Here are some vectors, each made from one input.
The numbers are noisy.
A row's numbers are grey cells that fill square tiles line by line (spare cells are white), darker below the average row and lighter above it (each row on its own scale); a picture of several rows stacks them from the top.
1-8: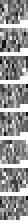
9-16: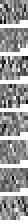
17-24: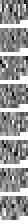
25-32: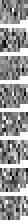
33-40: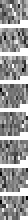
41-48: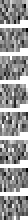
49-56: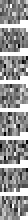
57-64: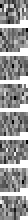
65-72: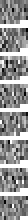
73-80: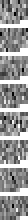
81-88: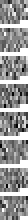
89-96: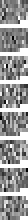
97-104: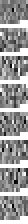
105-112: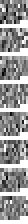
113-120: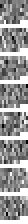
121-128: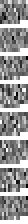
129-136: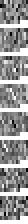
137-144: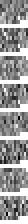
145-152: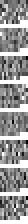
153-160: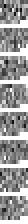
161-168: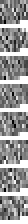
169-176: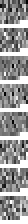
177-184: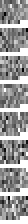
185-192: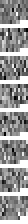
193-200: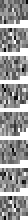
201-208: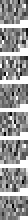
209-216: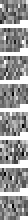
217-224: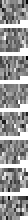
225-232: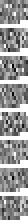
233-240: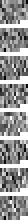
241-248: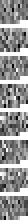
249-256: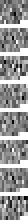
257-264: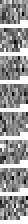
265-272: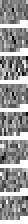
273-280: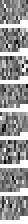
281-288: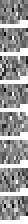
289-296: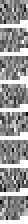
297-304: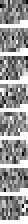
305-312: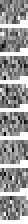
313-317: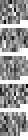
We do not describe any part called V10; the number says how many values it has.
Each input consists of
one of 5 labels and a value of V10, together with either a fixed value, or four true/false values.
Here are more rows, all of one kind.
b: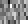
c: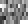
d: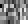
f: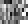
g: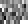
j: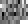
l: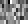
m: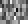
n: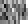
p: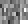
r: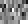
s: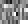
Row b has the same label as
d, f, p and s.
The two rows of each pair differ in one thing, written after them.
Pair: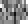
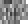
the label
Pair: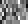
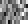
the label
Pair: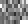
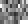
the value of V10
